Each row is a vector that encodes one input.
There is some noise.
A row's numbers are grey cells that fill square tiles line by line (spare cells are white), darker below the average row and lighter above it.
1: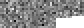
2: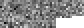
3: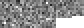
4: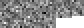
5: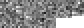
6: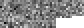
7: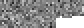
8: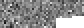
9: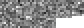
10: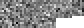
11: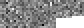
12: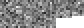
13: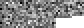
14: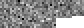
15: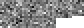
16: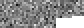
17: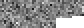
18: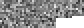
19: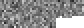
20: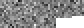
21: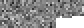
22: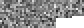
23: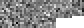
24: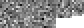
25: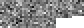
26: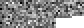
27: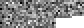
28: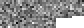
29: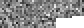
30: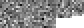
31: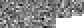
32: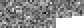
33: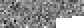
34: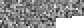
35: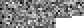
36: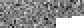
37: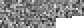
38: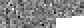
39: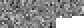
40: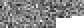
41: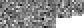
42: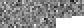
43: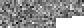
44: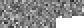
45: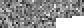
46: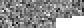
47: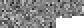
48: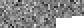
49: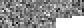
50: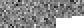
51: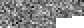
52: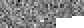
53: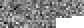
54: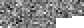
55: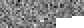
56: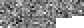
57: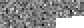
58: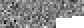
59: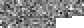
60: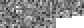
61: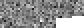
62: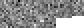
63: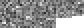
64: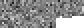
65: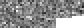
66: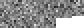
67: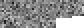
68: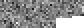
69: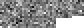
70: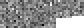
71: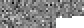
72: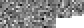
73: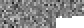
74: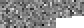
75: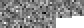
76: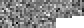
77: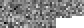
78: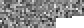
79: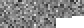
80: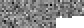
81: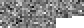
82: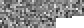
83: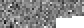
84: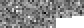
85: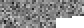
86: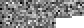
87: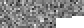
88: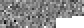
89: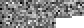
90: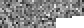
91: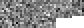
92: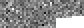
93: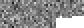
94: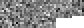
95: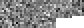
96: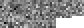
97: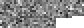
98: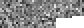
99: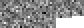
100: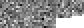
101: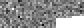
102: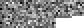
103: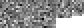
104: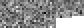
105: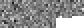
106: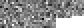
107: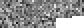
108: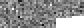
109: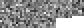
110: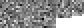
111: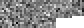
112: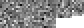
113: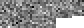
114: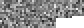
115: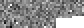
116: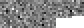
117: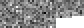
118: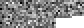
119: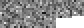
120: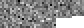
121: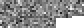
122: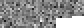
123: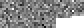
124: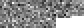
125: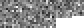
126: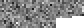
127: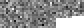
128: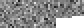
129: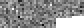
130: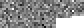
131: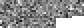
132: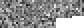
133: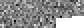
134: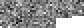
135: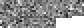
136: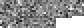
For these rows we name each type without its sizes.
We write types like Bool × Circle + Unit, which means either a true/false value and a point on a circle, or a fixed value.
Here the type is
Bool × Bool × Bool + List(Line).
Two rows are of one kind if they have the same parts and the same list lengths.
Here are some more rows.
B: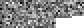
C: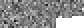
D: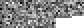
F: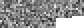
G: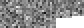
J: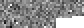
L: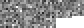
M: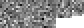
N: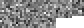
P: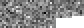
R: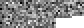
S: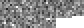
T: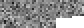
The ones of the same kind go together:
B, D, R
C, G, J, L, P, S
F, N
M
T

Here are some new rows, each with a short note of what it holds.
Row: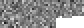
a list of three items
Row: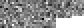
a list of one item
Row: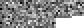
the empty list
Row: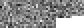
a list of one item
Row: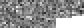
a list of three items
